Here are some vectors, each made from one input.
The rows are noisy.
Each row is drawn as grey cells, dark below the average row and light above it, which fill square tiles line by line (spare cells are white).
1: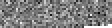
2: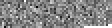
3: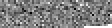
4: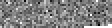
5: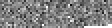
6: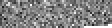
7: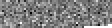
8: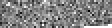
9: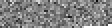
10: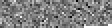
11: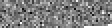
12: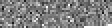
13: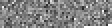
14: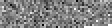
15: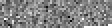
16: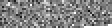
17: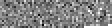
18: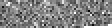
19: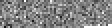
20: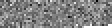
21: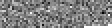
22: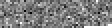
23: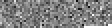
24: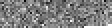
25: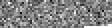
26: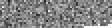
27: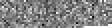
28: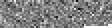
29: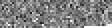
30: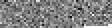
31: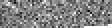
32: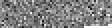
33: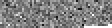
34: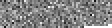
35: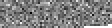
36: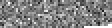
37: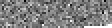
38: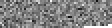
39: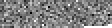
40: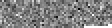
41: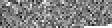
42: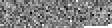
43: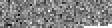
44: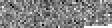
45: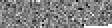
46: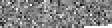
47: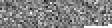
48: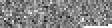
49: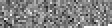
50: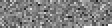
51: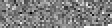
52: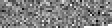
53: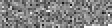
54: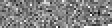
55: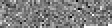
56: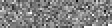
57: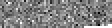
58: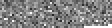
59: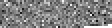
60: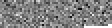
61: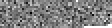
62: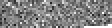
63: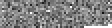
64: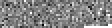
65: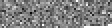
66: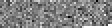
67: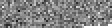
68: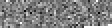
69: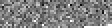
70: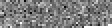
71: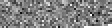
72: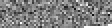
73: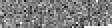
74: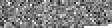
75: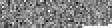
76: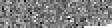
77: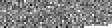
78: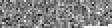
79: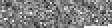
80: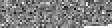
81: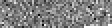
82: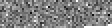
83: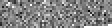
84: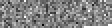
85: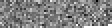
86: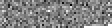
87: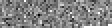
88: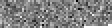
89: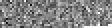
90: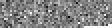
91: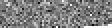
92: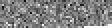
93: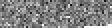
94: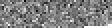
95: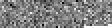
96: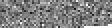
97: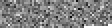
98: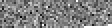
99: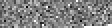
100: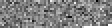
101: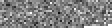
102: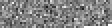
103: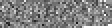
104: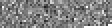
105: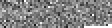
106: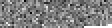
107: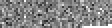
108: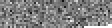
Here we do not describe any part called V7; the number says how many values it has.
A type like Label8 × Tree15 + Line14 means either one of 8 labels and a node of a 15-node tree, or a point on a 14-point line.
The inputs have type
Bool × (Line5 + V7).
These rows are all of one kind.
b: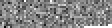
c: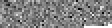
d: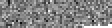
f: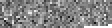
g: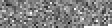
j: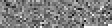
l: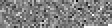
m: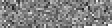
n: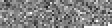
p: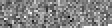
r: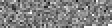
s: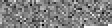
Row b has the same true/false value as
d, f and p.
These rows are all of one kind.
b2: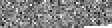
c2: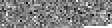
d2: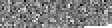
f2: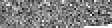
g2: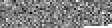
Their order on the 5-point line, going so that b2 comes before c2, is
b2, f2, g2, c2, d2.
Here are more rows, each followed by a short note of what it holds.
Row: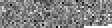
a true/false value and a value of V7
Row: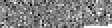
a true/false value and a value of V7
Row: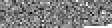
a point on a 5-point line and a true/false value
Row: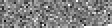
a point on a 5-point line and a true/false value
